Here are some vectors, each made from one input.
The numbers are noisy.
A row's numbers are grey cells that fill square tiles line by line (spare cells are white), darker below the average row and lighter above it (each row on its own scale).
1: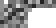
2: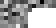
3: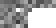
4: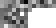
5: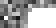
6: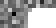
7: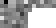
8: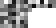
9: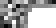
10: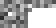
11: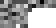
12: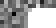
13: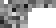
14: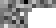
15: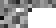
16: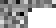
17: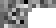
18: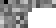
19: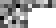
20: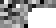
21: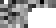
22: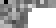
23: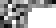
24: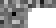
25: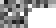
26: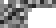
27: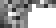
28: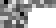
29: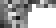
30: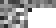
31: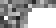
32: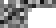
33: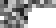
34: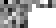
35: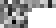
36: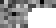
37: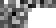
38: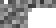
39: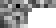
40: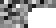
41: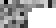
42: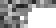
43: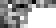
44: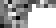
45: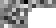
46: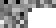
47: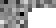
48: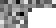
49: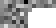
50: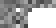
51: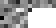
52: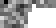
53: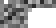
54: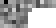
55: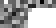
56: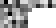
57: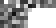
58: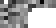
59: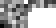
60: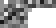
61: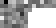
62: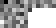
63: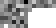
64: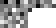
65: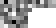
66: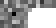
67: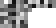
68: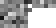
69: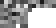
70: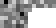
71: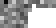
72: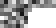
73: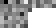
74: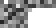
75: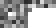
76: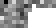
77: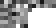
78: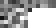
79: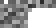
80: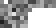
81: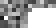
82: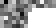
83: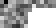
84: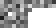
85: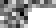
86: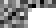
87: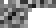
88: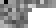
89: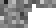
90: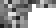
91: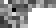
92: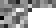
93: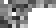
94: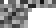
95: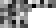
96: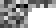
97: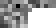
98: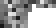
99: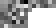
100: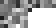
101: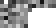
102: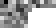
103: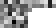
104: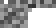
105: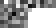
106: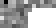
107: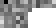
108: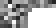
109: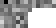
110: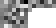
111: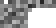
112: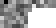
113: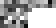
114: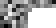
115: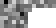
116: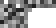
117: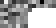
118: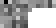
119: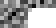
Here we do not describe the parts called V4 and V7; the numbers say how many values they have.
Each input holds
a value of V4, together with either one of 8 labels and a true/false value, or a value of V7.
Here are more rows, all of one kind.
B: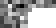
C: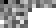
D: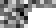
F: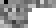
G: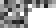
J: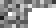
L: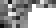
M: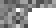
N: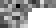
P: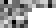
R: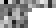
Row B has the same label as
C, F and P.
